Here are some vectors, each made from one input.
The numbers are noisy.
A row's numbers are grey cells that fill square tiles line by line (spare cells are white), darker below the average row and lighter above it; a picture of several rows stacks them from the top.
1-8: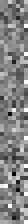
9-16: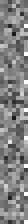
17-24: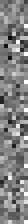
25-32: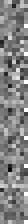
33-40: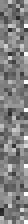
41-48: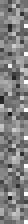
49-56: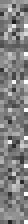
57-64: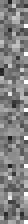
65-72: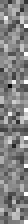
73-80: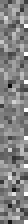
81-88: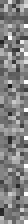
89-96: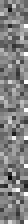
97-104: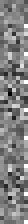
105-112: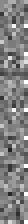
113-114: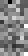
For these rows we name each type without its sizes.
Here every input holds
either a label, or a point on a line.
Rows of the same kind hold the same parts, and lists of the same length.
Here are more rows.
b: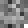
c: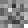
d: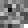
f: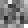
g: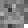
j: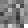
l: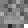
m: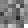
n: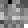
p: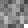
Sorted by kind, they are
b, d, g, l, n, p
c, f, j, m

